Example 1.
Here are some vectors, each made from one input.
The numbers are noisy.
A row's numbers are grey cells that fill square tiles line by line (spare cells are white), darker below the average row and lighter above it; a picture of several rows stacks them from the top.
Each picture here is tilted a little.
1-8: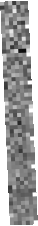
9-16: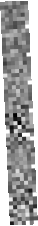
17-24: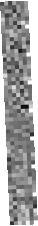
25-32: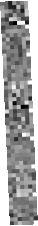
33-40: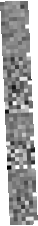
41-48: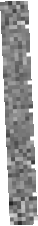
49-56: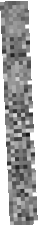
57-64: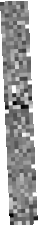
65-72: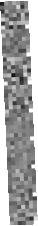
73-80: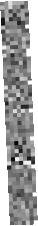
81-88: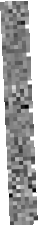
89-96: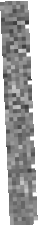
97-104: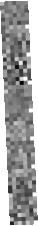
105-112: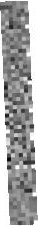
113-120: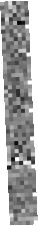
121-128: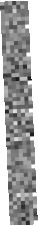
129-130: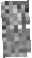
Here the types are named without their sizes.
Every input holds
either a point on a circle and a true/false value, or a label.
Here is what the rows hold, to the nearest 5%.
About 70% of them hold a point on a circle and a true/false value. The rest hold a label.
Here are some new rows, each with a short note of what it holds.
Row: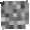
a point on a circle and a true/false value
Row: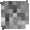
a label
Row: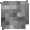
a point on a circle and a true/false value
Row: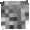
a label
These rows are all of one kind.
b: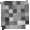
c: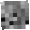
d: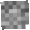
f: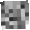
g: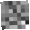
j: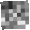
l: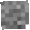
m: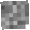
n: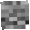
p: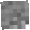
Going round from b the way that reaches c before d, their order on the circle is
b, m, n, l, c, p, f, g, j, d.
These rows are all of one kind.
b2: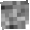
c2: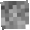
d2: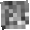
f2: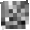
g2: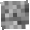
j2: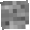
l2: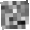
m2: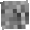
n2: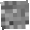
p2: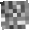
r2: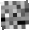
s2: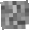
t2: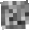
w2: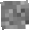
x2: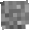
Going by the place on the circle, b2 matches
g2, l2, p2 and r2.
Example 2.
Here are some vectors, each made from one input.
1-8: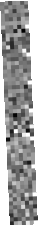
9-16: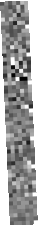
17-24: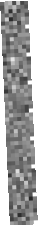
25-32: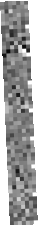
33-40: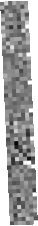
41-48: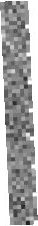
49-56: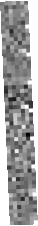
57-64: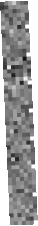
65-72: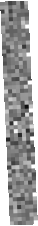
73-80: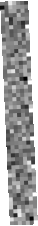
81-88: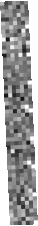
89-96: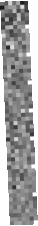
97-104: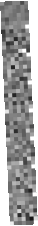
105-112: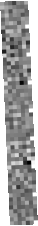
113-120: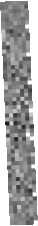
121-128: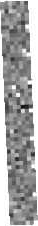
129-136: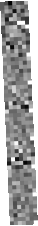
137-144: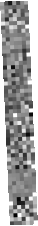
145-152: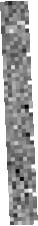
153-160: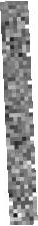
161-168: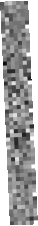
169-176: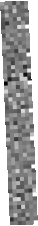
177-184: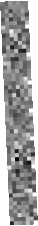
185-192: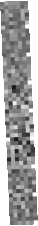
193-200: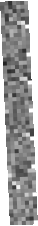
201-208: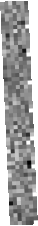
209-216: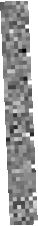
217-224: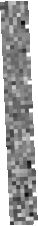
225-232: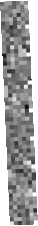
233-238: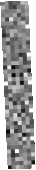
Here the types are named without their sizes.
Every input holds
four true/false values, together with either a point on a circle, or a label.
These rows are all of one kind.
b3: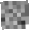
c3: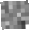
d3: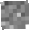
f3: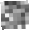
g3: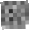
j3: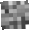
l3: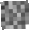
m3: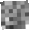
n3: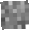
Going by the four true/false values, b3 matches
f3, j3 and n3.
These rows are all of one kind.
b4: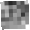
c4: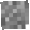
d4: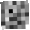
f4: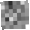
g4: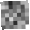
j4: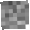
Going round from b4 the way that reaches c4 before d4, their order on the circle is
b4, j4, c4, f4, d4, g4.
